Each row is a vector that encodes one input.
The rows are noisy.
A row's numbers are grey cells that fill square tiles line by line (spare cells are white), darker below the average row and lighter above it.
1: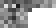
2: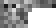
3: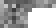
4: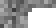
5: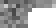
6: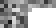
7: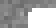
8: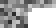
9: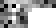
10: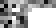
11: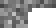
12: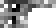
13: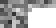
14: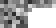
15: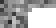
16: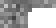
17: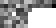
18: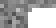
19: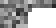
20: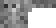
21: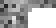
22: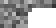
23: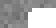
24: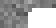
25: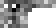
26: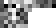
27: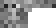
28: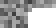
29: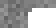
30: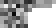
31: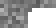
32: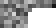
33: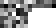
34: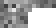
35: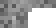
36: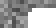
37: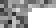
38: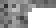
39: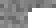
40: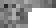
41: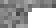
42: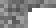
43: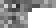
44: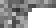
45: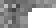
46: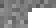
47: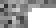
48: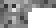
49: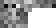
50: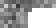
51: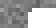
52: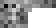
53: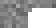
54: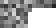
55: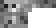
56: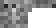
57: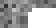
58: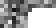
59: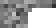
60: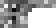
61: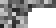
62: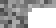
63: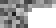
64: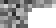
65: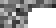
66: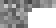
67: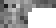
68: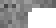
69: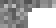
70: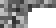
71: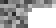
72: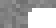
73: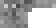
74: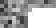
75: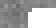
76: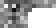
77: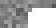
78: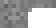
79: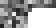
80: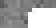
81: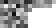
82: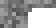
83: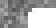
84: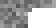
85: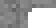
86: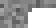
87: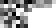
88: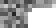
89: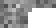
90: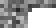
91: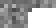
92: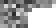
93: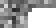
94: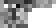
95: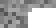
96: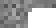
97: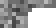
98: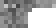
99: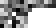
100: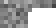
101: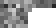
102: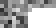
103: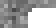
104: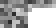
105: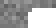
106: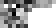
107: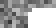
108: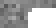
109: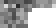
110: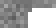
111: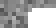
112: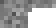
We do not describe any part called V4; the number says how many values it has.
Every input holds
one of 7 labels, together with either three true/false values, or a value of V4.
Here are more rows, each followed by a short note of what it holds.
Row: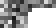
one of 7 labels and a value of V4
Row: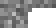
one of 7 labels and a value of V4
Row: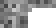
one of 7 labels and a value of V4
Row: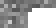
one of 7 labels and a value of V4
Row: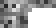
one of 7 labels and a value of V4
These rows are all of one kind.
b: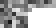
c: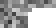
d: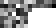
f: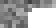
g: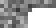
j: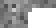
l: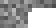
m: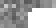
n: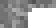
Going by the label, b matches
f, l and n.
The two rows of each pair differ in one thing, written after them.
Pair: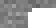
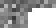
the label
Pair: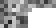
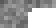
the label
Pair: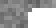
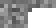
the label
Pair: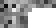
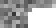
the value of V4
